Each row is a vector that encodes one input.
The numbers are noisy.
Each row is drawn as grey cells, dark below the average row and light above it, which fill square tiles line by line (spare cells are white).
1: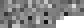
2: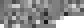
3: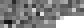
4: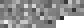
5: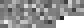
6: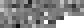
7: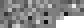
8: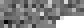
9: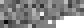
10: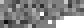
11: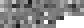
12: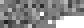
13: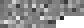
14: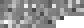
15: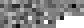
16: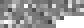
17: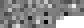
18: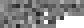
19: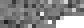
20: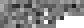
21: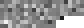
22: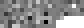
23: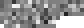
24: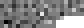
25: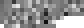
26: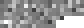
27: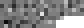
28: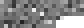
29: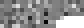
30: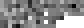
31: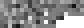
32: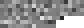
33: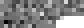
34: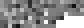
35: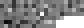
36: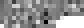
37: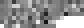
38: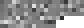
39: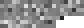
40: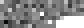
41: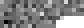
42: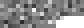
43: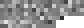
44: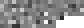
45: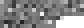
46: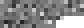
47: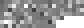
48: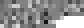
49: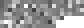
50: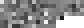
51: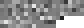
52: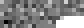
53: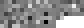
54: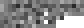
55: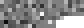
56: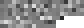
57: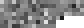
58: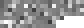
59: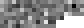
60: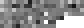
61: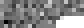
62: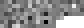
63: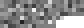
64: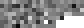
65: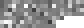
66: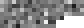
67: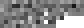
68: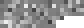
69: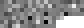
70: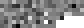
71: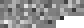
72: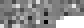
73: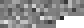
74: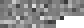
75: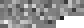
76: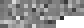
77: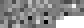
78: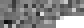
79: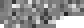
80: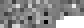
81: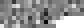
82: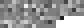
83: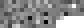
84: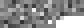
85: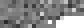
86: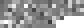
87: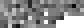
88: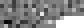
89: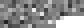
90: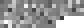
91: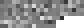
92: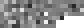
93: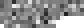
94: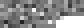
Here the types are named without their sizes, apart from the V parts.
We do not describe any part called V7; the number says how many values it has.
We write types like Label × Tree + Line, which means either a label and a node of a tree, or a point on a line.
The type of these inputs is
Bool × (Line + V7).
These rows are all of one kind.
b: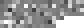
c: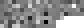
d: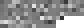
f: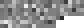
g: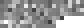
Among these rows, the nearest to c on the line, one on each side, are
d and f.
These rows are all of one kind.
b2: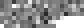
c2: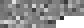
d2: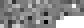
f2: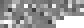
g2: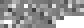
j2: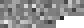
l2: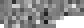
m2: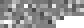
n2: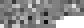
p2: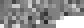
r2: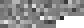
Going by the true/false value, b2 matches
d2, l2, n2 and p2.
